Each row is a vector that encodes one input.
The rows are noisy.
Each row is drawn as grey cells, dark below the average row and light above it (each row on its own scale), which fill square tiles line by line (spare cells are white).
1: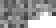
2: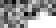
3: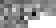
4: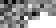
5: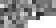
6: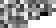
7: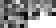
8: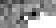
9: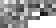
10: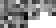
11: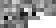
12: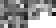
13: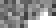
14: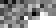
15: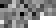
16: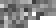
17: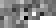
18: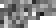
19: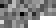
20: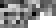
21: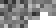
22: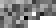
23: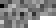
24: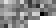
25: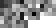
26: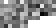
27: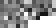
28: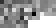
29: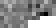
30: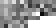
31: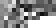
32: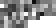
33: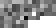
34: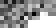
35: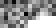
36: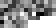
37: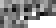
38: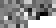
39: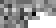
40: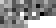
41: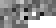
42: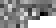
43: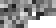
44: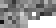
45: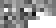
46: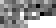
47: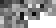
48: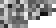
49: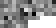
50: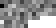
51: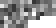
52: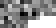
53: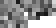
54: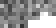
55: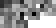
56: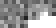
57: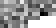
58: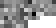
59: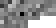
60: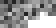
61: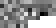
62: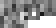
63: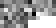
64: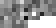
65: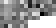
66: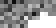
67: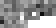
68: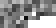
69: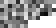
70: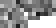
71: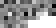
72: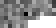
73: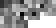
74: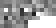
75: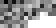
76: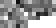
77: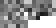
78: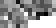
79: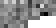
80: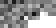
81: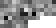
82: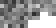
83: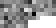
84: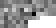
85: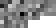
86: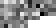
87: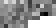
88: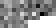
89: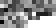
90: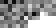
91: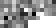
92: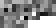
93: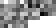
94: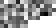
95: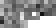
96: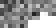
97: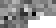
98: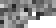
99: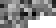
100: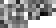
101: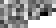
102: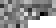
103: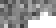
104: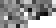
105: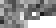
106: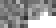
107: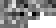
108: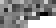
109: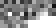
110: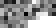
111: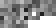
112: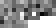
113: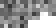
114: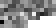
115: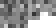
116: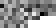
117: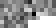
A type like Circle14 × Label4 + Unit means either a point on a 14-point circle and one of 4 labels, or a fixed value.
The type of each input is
Bool × Tree10 × (Tree10 + Unit).
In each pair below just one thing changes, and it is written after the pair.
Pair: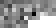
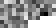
the true/false value
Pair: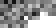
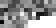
the true/false value
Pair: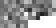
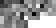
the true/false value
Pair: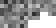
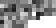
the true/false value
